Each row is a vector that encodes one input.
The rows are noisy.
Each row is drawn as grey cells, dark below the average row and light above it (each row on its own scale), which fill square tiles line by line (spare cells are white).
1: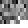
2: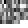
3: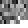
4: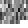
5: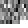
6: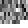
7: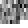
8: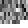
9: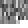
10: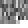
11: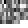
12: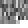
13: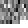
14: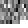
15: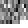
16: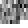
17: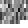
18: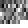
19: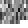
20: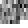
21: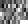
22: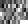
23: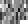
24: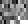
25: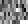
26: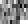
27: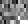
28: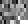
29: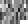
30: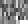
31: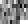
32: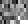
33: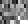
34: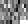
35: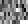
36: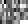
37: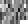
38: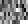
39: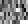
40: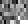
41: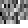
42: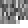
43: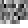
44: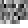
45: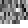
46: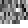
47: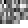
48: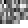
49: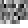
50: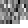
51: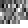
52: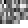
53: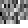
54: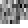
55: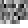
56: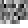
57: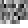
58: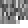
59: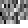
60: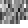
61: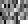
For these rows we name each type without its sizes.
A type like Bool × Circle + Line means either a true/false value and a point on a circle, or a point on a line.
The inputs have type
Bool × Label.
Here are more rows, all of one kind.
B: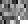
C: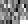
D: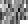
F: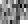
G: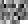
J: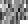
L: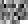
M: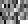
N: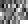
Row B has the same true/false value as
C and N.
